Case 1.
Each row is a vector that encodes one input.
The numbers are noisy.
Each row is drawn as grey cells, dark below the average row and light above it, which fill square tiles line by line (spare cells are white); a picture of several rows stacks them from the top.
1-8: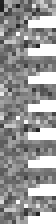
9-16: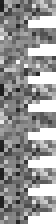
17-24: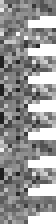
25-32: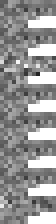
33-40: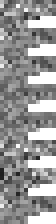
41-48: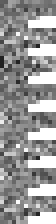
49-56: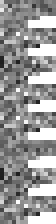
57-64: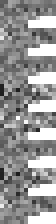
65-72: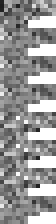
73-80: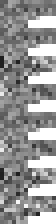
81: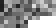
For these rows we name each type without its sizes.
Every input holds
a point on a line.
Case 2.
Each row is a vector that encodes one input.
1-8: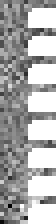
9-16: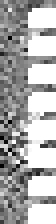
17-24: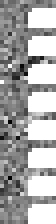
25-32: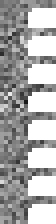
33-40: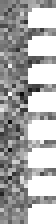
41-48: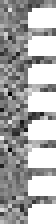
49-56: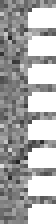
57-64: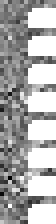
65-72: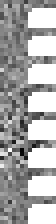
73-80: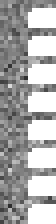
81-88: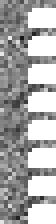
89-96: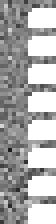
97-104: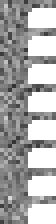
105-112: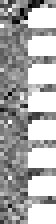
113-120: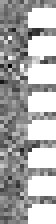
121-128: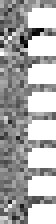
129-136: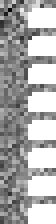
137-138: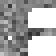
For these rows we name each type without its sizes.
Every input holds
a node of a tree.
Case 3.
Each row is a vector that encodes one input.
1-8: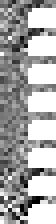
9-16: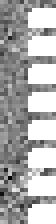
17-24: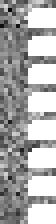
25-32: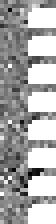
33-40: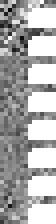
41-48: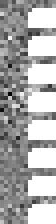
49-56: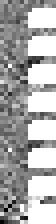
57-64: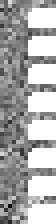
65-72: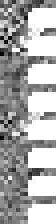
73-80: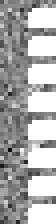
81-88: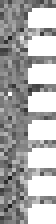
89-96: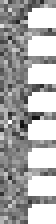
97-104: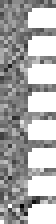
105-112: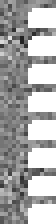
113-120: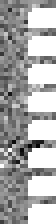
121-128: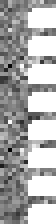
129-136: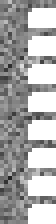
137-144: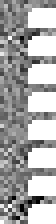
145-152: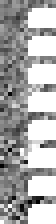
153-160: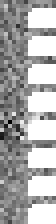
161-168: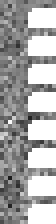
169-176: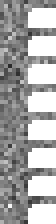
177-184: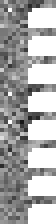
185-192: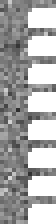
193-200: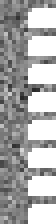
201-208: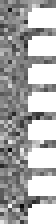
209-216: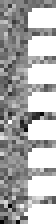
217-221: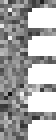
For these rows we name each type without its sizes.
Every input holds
a node of a tree.
